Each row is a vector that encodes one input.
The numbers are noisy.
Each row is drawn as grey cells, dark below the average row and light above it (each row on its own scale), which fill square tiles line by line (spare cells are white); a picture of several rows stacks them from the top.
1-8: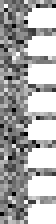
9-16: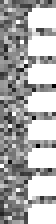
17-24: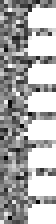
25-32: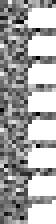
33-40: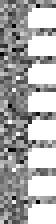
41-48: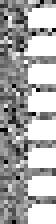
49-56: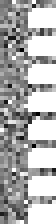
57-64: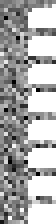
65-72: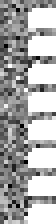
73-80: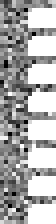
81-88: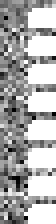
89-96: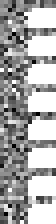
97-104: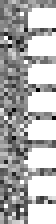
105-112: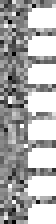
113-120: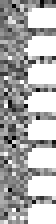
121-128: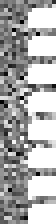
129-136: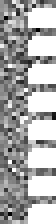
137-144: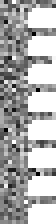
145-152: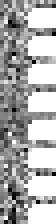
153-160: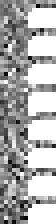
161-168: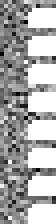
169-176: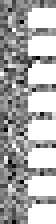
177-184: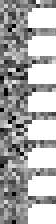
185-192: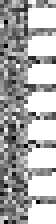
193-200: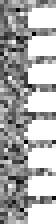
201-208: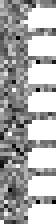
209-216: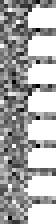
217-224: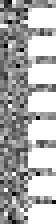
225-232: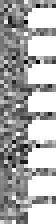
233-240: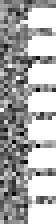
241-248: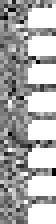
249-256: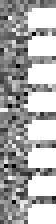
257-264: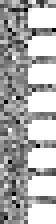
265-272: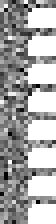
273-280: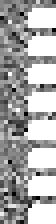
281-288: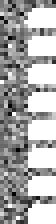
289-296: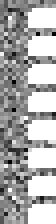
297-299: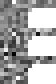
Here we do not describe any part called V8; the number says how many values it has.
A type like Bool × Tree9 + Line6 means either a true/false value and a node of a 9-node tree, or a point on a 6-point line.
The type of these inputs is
Line5 + List2(Label9 × V8).
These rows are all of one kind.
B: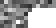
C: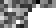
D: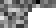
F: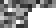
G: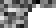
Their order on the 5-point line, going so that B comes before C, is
B, F, C, G, D.
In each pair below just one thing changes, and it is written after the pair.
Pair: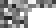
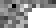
the value of V8 in item 1 of the list
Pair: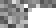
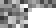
the label in item 2 of the list
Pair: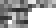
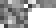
the label in item 1 of the list
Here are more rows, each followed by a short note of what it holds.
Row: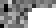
the empty list
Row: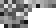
a list of one item
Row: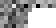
a list of one item
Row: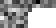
a point on a 5-point line
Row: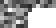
a point on a 5-point line
